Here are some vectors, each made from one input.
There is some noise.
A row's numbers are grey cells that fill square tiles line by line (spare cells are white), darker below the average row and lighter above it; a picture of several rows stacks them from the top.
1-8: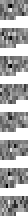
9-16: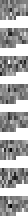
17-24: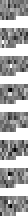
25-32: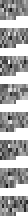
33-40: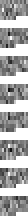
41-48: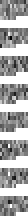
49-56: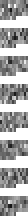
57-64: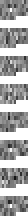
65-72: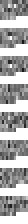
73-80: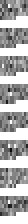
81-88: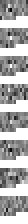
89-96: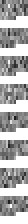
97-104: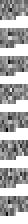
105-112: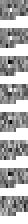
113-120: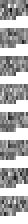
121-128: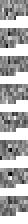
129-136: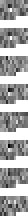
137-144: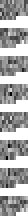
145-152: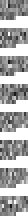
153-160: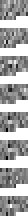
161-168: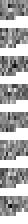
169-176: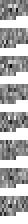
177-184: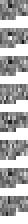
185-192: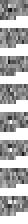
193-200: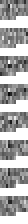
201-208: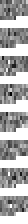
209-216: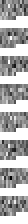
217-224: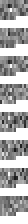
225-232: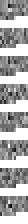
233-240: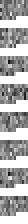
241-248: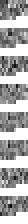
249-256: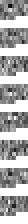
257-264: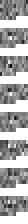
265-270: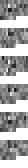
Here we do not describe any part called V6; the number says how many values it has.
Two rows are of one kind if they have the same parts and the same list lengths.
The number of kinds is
4.
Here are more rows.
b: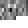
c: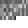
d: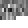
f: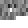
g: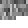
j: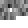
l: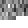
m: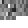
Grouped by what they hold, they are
b, d
c, g
f, j
l, m

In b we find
two labels (each one of 8).
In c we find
one of 8 labels and two values of V6.
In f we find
four true/false values.
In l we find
one of 9 labels.
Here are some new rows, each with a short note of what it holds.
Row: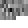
two labels (each one of 8)
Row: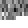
one of 9 labels
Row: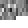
two labels (each one of 8)
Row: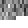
one of 9 labels
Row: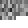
one of 8 labels and two values of V6
